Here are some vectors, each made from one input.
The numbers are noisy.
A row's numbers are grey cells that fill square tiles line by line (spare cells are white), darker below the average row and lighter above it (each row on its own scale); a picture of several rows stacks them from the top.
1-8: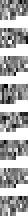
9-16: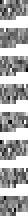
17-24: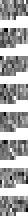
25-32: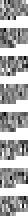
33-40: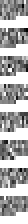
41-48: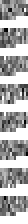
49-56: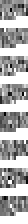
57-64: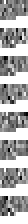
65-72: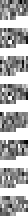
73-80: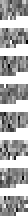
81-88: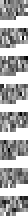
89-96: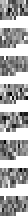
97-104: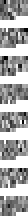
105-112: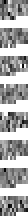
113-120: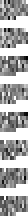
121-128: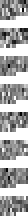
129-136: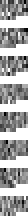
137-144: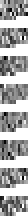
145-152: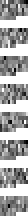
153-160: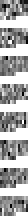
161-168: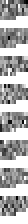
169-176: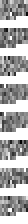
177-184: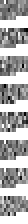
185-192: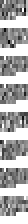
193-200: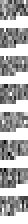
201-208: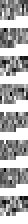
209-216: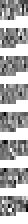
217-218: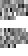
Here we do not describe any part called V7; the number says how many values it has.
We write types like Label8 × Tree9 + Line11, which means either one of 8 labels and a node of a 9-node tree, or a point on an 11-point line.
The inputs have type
Bool × V7 × V7 + (Circle8 + Unit) × Label6.
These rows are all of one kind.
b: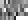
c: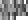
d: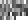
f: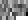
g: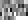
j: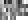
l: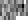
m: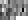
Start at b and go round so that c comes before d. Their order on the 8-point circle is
b, c, l, m, d, f, g, j.
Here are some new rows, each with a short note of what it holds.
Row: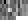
a true/false value and two values of V7
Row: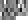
a true/false value and two values of V7
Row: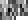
a point on an 8-point circle and one of 6 labels
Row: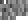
a true/false value and two values of V7
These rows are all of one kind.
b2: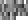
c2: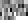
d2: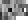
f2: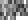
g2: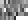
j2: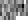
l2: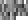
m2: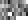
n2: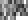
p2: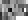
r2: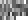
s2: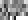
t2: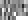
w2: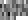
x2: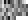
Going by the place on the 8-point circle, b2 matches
f2, j2, l2 and n2.
